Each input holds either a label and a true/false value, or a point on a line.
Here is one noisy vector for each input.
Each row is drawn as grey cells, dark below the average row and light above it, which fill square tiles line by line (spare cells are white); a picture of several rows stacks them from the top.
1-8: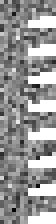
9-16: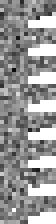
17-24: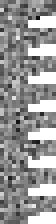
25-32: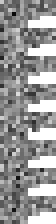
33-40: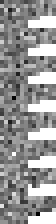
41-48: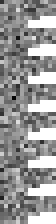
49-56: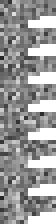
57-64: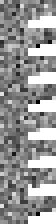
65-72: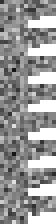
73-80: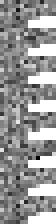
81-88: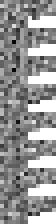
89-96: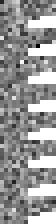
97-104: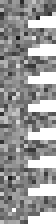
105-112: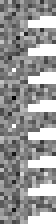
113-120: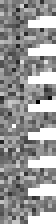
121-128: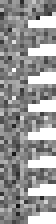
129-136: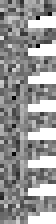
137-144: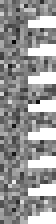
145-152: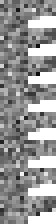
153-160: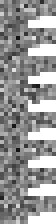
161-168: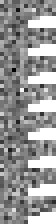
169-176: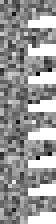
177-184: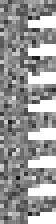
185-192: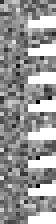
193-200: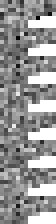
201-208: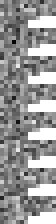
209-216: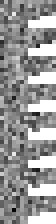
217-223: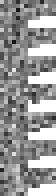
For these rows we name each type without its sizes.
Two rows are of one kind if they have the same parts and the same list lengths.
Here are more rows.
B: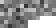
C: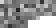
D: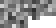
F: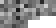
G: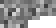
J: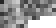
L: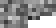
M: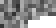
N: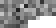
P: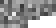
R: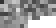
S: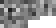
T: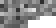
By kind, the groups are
B, C, F, M, N, T
D, G, J, L, P, R, S

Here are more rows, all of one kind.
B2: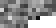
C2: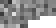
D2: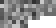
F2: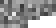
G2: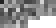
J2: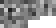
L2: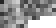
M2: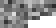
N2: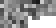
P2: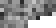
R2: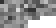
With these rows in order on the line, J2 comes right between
C2 and G2.
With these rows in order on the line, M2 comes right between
B2 and F2.
